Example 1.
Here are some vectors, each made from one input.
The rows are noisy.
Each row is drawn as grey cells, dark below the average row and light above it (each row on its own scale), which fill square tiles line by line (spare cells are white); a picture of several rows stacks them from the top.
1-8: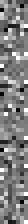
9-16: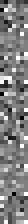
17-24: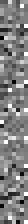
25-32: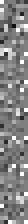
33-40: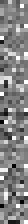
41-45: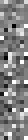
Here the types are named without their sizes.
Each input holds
a point on a line, together with either a fixed value, or three true/false values.
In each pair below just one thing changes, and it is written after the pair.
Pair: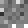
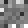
one of the three true/false values
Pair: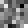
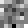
the place on the line
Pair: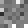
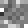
the place on the line
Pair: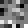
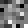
one of the three true/false values
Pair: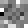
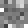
one of the three true/false values
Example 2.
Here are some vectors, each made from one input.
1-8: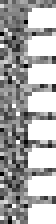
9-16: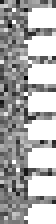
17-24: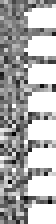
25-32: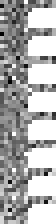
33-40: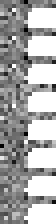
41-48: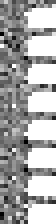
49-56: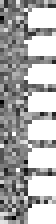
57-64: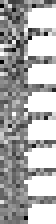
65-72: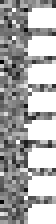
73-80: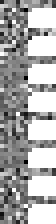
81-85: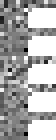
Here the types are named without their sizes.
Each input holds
either a point on a line, or three true/false values.
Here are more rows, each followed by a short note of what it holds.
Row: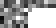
three true/false values
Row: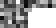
three true/false values
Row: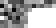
a point on a line
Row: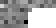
three true/false values
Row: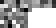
three true/false values
